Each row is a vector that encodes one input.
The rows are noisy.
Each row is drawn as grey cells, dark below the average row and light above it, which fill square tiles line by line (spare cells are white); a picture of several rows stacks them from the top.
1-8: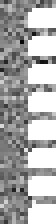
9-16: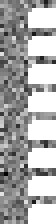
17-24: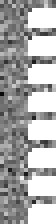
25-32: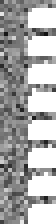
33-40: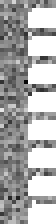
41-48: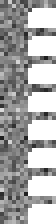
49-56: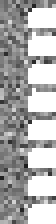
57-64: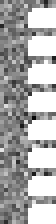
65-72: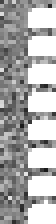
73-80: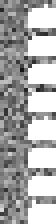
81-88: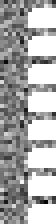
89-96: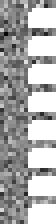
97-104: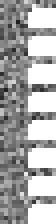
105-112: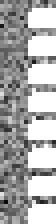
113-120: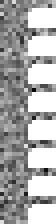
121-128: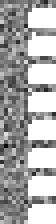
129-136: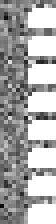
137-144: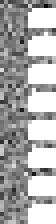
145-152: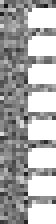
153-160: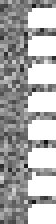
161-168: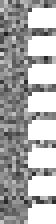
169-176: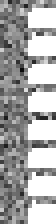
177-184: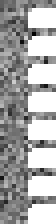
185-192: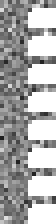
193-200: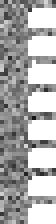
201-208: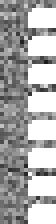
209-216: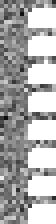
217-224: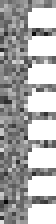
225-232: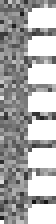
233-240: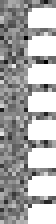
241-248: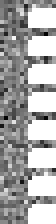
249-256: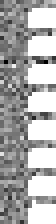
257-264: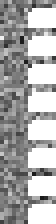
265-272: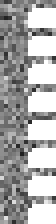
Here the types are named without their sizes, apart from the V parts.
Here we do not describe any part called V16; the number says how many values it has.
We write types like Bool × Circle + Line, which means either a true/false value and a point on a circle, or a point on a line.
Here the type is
(Label + Line) × V16.
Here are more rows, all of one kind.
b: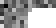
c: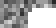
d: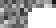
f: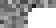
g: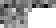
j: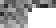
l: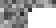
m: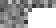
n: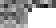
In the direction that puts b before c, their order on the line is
b, g, j, n, m, f, l, d, c.
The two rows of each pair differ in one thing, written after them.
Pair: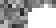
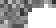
the place on the line
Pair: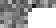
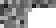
the place on the line
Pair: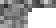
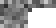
the value of V16
